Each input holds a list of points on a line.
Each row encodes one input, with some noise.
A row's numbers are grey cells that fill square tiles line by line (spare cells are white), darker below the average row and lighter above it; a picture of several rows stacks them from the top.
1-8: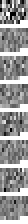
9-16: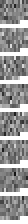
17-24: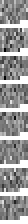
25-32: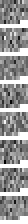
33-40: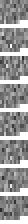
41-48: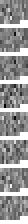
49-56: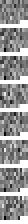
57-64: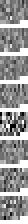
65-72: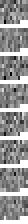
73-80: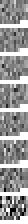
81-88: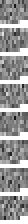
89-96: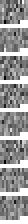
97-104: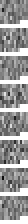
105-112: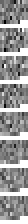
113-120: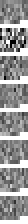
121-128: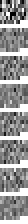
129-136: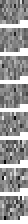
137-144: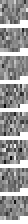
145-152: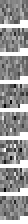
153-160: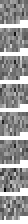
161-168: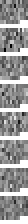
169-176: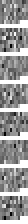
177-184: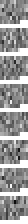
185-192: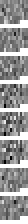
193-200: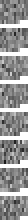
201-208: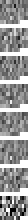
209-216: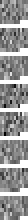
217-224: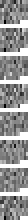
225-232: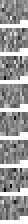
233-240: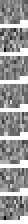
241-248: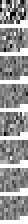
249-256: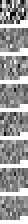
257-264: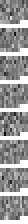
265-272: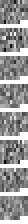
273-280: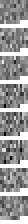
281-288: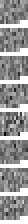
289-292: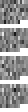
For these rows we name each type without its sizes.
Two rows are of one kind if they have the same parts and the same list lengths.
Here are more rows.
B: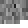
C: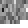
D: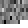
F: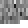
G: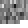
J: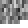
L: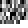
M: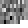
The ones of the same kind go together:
B, F, G
C, J
D, M
L

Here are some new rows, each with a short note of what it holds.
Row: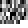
the empty list
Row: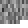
a list of two items
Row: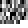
the empty list
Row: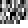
the empty list
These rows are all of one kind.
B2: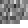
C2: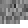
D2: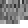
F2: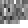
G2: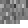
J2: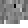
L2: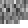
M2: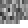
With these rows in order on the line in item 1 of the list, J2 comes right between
C2 and D2.
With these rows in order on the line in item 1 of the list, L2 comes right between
B2 and F2.
